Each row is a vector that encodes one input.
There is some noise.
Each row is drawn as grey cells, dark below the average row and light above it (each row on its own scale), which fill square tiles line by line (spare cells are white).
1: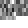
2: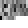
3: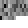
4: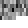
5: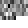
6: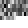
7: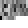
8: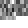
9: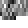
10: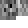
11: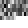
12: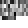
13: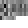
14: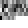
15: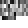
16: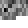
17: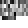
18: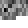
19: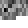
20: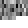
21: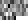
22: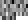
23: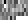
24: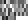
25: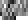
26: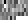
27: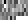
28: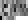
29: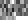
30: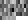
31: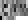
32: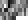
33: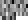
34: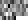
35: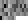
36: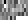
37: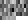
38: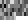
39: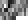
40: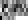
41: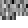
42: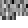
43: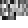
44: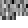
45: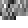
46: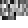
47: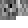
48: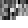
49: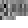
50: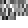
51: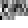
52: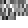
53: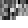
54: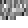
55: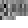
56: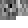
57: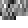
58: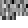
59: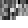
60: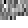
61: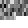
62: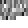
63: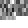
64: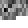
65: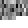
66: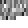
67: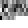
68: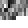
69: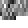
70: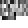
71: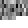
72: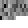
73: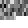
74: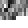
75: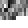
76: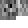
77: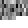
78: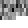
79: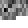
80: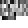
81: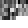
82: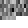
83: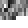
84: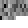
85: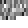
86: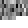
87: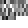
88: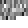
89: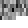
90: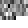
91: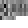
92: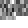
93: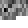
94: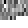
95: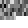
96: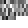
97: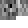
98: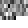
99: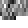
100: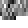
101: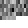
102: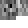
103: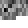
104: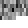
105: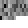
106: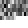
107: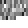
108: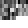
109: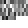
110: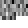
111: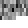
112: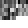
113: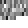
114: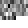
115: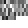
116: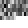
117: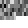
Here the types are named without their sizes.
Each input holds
either a point on a circle, or a point on a line.
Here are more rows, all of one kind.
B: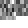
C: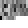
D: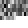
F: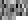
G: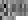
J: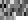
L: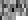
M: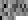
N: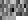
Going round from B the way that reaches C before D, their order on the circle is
B, N, F, L, C, M, G, D, J.
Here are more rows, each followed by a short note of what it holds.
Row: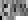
a point on a circle
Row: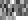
a point on a circle
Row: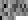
a point on a circle
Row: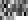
a point on a circle
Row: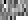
a point on a line
